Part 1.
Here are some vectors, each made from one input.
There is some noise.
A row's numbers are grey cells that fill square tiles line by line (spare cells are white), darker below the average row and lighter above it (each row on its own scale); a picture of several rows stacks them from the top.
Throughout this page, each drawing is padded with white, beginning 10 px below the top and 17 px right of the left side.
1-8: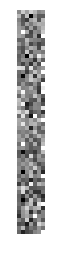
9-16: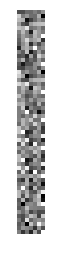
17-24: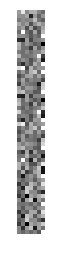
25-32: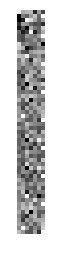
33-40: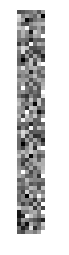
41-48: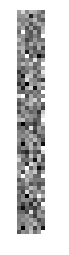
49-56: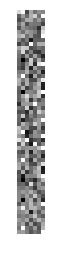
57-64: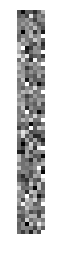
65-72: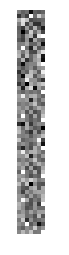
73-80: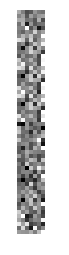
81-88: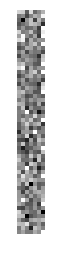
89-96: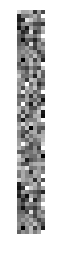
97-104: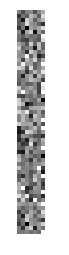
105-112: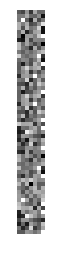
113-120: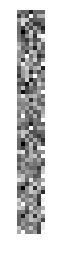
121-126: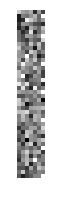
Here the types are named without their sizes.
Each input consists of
four true/false values.
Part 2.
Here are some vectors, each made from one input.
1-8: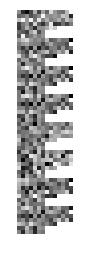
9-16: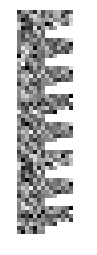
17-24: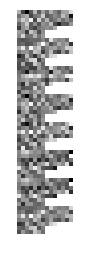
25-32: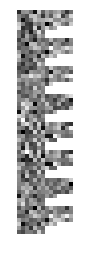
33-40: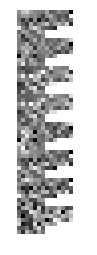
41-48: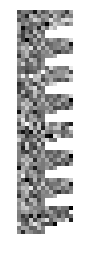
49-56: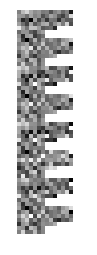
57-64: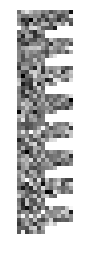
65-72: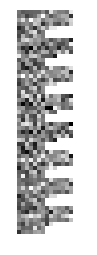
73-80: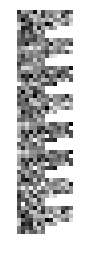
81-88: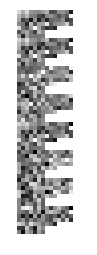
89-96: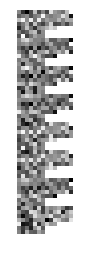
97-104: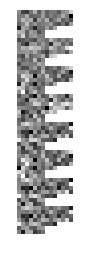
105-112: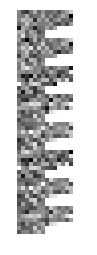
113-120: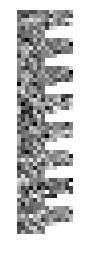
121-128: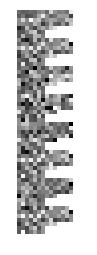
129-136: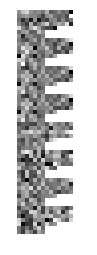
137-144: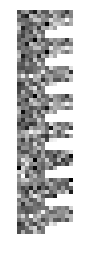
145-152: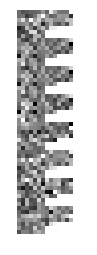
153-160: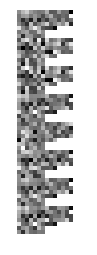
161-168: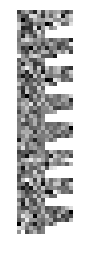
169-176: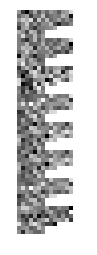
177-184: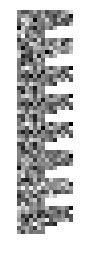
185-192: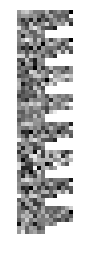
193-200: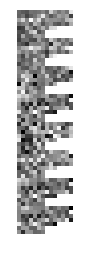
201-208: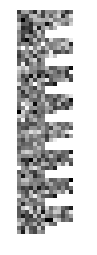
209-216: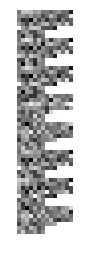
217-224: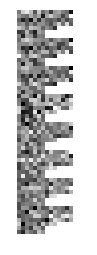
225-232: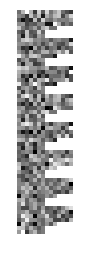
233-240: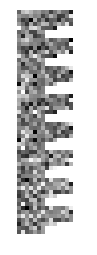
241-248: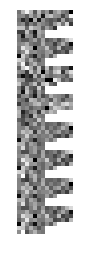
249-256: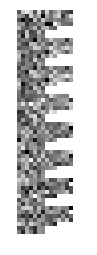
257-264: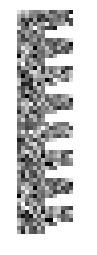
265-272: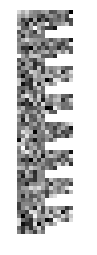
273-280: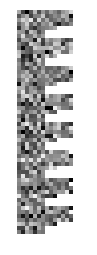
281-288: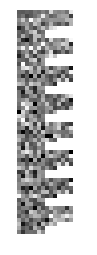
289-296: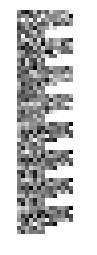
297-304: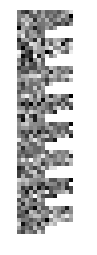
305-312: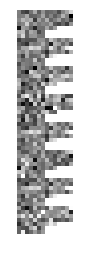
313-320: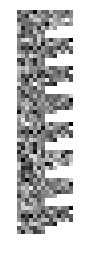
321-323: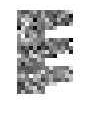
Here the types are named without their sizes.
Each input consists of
a point on a line.
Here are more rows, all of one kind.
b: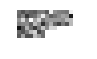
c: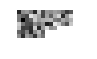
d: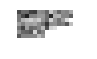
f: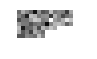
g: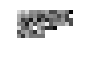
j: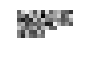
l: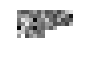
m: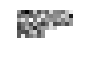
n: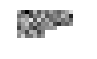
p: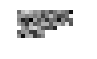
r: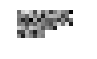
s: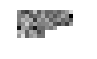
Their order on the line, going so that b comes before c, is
l, s, n, m, b, d, f, c, j, r, p, g.
